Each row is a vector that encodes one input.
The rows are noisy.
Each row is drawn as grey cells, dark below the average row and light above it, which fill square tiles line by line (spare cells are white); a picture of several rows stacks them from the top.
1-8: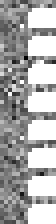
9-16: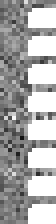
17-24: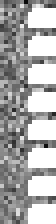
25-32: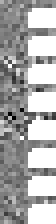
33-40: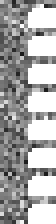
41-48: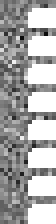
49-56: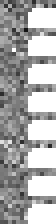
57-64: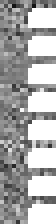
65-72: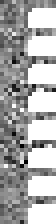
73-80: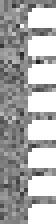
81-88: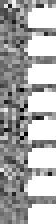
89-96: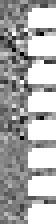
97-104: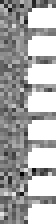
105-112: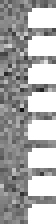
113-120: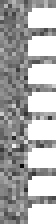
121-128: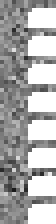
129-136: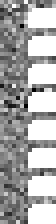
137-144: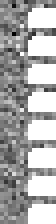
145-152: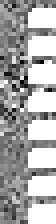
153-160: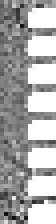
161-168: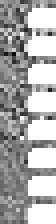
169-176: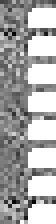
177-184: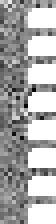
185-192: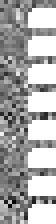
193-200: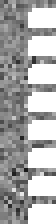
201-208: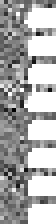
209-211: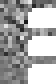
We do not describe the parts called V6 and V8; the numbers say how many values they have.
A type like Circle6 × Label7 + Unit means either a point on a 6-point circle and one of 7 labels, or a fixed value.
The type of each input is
(Line4 + V8) × Line5 × V6 + Line7.
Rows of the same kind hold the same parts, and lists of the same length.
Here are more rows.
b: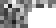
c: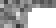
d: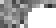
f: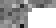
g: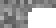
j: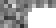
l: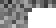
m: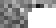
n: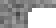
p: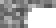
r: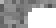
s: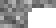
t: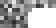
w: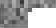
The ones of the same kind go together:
b, c, g, j, s, t
d, f, l, n, p, r, w
m

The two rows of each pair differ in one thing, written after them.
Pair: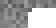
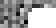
the place on the 5-point line
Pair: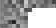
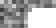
the value of V6
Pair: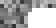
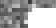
the value of V6
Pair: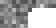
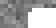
the place on the 5-point line
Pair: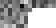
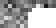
the place on the 5-point line
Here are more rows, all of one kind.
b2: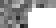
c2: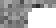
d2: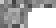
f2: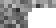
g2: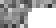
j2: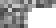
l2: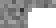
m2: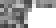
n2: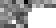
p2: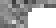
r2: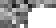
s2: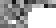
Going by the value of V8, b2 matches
d2, m2, n2 and r2.
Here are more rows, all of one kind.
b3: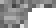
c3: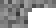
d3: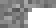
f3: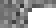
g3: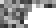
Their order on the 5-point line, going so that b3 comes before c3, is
f3, b3, g3, c3, d3.
